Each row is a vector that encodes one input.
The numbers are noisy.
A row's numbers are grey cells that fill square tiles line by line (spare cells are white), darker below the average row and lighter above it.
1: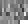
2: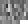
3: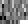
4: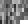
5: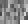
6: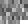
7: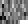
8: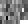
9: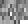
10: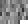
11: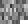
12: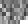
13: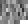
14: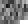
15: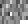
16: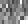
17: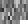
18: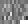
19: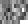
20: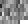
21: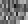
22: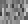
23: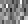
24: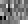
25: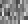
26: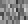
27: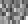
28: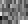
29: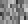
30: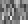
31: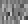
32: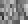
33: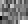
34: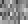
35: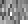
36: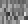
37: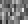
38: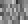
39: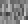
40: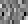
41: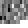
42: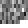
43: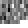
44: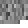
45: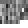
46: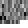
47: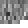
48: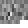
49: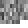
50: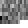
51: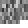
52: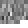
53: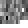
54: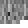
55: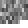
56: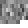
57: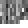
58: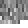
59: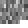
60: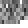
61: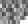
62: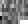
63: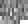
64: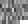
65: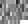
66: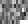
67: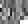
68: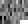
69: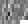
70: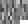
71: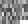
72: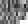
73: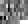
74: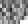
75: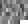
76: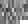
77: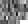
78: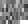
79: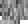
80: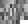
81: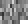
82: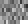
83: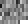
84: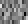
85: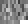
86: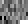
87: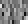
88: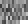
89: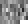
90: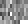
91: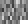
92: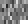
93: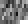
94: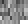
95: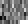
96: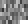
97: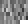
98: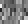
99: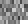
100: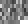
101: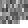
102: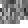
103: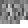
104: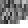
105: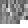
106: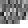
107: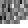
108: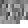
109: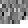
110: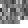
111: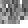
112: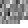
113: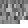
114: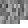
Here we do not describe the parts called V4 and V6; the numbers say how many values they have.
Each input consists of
a value of V6, together with either one of 5 labels, or a true/false value and a value of V4.
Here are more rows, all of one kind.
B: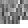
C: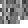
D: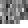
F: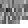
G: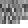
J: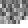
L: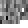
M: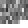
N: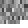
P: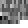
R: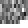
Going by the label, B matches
F, G, M and N.
